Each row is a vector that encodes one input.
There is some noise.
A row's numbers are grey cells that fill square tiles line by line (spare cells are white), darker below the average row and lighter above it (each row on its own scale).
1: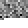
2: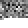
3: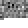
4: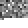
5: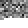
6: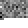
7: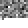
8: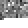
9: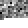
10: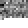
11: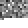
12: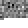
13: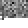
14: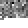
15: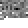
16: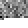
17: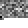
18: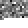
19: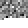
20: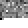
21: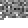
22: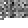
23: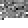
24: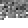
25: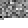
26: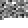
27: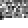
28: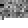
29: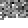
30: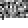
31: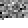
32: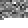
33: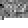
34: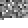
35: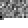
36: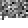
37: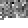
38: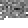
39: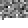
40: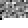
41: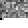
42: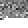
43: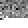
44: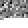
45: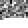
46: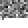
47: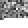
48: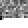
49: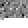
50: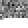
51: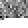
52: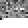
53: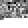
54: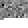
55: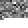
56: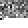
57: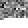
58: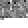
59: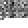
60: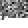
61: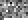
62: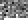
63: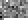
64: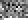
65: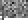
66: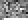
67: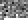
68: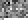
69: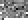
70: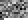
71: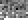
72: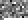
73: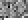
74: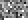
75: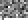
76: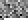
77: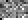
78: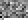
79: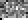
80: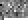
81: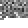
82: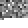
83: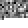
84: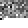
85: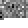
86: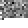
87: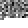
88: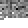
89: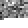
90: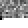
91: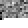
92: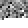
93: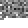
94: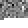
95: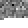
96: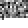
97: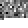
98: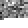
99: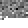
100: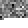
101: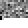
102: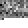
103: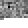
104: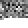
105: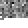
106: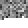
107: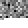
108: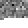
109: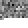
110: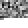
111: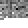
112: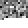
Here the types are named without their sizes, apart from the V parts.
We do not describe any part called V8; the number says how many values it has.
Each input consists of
a value of V8, together with either a point on a line, or four true/false values.
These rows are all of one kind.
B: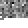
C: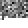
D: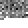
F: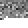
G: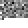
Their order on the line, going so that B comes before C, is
B, G, C, F, D.
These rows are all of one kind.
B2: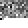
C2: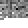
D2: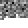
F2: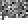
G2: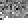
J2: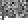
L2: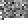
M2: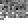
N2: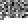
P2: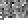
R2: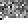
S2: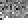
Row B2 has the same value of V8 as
G2, R2 and S2.
